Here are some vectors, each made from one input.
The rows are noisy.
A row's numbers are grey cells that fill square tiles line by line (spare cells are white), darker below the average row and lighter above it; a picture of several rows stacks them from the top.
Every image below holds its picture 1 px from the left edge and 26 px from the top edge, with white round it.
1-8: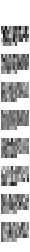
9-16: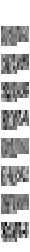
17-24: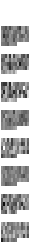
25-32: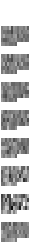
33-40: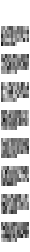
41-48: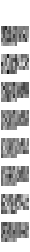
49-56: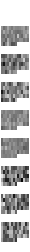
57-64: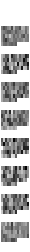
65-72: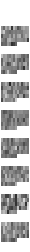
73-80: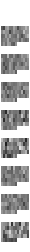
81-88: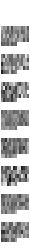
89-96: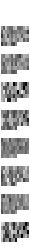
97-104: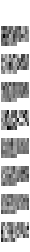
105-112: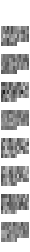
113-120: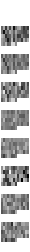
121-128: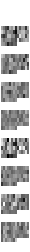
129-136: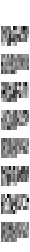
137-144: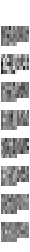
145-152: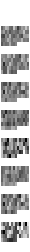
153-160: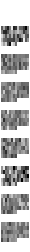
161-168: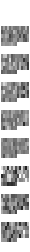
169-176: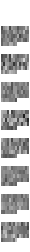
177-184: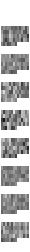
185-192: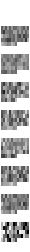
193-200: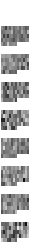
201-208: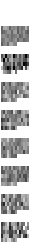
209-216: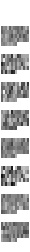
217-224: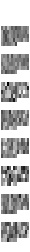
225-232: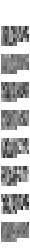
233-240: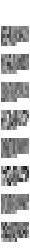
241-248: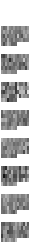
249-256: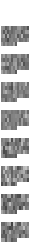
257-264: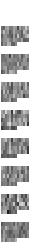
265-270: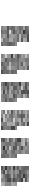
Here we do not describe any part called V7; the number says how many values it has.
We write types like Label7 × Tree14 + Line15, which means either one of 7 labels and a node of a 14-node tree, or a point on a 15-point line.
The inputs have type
(Bool × Bool × Bool + Label8) × Line11 + V7.
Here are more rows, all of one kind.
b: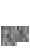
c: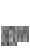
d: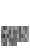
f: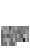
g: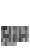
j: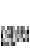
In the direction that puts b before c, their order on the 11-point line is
f, d, g, b, j, c.
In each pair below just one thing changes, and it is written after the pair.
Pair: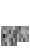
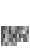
the place on the 11-point line
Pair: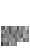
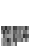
the place on the 11-point line
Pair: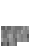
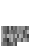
the place on the 11-point line
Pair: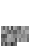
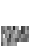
one of the three true/false values
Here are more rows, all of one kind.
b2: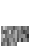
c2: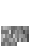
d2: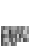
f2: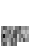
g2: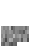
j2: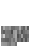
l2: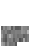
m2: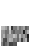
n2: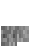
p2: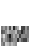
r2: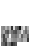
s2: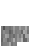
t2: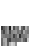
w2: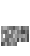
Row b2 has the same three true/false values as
j2, l2, m2 and r2.
